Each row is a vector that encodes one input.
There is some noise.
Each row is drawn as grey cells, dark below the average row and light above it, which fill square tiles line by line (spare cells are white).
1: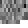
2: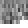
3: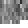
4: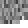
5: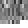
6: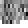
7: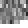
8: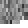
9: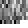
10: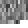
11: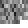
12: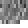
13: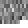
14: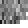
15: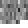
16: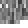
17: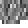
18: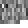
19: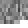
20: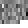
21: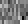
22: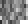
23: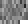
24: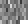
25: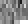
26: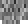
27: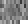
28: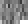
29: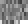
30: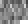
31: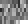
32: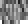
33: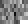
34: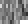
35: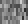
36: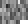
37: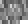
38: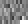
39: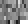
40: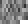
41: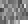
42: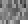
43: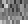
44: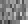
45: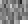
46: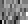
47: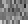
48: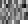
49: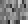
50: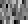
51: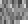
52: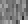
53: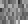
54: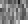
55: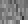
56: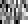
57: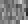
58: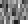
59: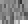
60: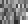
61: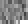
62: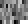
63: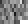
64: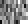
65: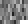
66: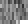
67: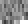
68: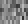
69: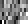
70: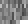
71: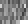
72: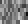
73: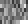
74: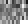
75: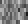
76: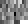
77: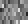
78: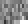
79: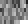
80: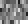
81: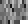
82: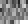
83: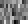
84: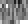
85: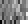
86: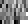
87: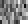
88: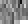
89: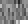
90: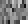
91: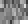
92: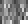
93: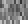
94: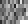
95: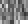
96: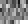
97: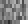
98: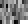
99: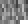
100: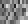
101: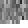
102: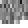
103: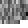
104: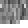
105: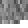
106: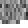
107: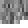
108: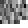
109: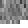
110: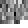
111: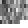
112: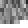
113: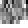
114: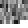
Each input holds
a true/false value, together with either one of 5 labels, or a point on a 5-point line and a point on a 6-point line.
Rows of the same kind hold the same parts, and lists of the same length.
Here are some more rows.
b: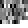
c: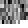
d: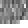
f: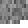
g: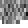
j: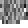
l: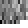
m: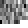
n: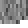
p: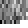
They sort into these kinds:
b, l, m, p
c, d, f, g, j, n

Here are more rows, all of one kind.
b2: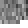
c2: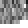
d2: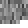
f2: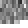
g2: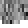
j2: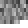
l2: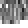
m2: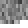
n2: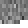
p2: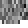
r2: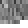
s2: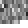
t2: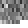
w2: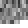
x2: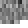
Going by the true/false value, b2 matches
n2, p2, r2 and t2.
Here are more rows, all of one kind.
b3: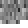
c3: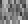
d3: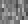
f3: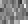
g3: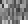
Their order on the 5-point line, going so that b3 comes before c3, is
b3, c3, g3, f3, d3.
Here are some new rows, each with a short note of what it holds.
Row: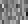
a point on a 5-point line, a point on a 6-point line and a true/false value
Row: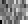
one of 5 labels and a true/false value
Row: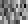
one of 5 labels and a true/false value
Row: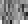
a point on a 5-point line, a point on a 6-point line and a true/false value
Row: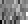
one of 5 labels and a true/false value
